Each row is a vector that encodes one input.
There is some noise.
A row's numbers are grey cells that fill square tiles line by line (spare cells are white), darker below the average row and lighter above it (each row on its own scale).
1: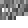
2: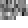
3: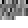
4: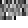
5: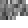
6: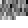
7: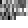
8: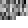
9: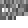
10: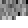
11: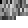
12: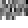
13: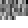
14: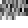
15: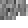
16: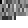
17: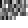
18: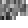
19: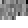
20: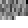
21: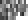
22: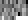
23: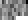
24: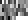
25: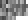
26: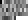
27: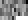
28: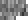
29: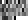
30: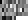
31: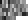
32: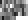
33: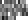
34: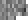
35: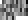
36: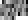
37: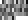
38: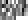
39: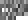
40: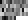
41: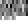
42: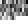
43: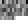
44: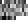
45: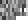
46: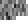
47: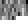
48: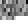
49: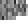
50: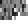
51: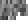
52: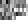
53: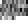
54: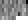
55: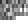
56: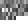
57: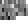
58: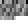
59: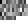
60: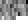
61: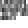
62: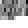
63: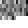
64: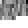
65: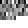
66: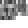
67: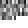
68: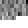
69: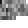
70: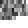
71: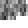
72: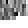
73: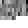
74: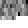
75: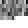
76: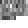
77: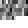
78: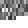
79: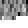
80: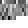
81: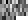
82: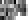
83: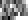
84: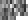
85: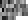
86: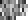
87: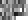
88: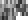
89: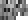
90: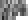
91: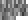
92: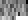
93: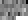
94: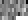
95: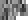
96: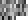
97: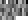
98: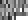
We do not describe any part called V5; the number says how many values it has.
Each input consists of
a list of up to two items, each a true/false value and a value of V5.
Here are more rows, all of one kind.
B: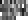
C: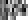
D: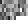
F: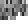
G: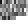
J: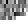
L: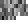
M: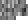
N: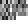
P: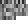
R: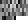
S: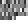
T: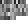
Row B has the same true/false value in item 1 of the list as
C, F, L and M.
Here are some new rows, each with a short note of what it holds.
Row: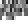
a list of one item
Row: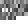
the empty list
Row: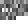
the empty list
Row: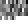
a list of one item
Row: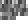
a list of two items
